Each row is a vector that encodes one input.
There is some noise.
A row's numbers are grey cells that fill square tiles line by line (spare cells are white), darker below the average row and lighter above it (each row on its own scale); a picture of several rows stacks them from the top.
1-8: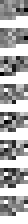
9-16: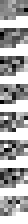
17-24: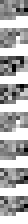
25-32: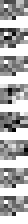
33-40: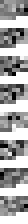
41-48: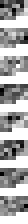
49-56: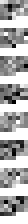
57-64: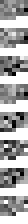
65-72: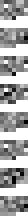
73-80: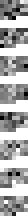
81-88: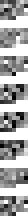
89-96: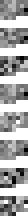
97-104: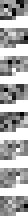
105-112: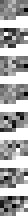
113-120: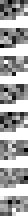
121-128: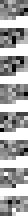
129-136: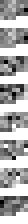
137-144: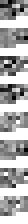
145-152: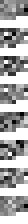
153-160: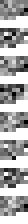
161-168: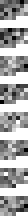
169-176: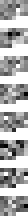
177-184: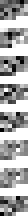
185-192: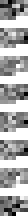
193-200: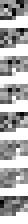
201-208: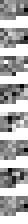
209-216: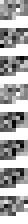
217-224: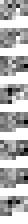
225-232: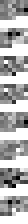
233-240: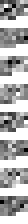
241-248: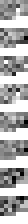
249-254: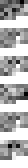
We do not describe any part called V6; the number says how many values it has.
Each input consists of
either a point on an 8-point line and a value of V6, or a point on a 10-point line, or three true/false values, or a list of up to two points on a 5-point line.
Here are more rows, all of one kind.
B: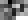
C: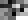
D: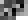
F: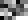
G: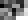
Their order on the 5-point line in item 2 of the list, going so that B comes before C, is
D, B, C, G, F.
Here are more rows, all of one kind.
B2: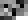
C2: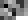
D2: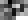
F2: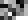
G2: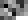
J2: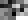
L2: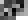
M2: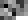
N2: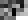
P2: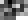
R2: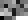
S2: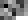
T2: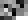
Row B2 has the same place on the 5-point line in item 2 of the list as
D2, R2 and T2.
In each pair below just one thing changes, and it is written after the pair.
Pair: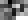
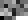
the place on the 5-point line in item 1 of the list
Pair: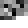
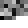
the place on the 5-point line in item 1 of the list
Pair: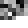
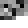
the place on the 5-point line in item 2 of the list
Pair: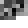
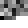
the place on the 5-point line in item 1 of the list
